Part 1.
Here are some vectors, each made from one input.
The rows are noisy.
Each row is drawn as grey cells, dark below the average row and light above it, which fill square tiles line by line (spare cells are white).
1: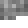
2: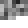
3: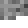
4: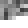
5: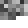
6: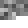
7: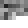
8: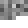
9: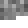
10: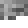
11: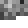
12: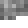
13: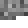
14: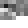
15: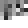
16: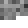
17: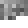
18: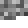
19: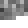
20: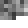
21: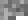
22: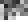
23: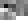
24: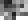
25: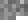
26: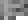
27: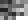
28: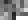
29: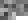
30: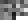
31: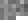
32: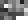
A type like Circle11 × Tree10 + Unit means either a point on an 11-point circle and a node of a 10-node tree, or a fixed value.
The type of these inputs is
Line5.
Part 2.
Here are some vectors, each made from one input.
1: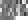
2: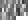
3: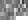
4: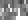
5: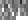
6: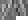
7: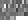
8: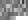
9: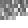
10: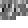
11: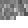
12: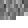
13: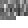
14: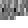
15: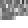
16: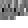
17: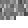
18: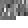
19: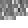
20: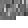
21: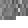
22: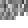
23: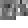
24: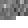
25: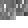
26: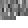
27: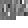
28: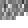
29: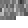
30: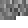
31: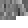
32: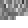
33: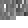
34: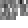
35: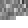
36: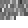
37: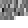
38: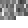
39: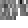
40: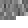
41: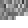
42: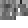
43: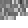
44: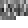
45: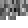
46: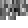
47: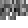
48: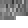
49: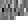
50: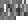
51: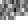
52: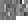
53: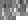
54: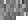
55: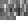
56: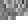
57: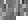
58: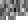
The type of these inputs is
Bool × Bool × Bool × Bool + Unit.
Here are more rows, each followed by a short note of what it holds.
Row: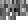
a fixed value
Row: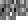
a fixed value
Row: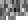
a fixed value
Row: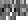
a fixed value
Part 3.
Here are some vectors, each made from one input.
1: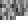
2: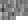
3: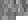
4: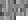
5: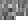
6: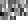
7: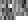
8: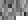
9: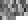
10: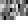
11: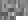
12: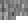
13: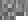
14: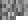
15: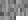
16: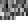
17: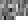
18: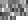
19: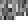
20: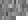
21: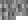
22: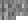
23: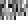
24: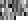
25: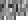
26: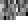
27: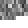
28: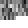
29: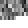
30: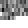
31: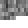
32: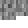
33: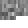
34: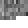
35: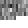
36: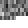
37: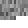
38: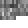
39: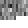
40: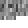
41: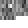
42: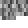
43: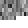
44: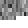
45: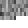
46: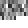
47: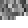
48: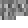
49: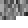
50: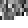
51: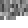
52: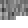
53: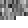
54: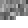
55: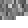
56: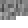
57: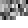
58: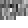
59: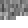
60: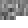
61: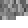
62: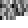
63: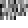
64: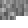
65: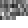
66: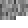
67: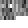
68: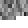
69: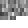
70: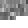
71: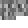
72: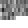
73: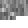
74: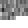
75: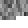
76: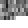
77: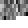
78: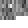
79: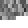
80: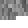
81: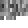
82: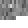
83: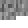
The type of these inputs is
Line8.
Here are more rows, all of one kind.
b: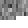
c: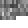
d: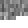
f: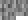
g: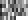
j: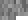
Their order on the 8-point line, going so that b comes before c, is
g, j, d, f, b, c.
